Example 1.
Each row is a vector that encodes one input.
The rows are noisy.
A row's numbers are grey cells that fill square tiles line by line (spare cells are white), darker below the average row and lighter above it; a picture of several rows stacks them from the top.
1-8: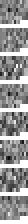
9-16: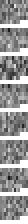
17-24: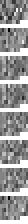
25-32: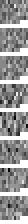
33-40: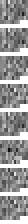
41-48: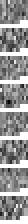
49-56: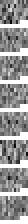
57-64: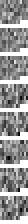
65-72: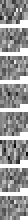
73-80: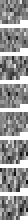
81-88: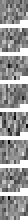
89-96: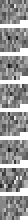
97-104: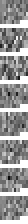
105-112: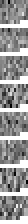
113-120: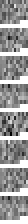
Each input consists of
either one of 7 labels, or three true/false values.
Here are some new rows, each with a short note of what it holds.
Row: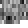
one of 7 labels
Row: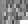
three true/false values
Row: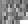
three true/false values
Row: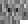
three true/false values
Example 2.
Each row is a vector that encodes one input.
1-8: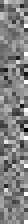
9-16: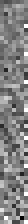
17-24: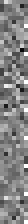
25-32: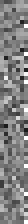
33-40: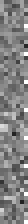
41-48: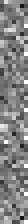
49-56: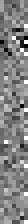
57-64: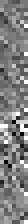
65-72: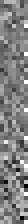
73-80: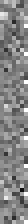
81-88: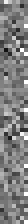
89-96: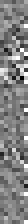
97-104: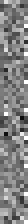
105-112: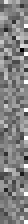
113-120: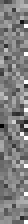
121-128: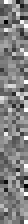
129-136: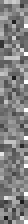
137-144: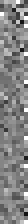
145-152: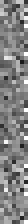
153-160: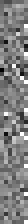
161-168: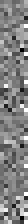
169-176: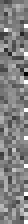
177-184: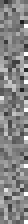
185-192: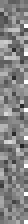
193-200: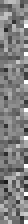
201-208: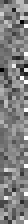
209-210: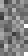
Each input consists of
either a point on an 18-point line, or a node of a 9-node tree.
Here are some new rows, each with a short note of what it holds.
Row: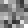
a node of a 9-node tree
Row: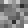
a node of a 9-node tree
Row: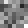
a node of a 9-node tree
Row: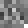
a point on an 18-point line
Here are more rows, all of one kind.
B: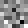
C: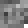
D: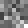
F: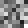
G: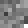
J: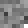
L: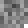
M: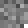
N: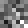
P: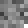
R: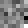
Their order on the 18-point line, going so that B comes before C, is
D, L, N, F, M, P, B, R, J, G, C.
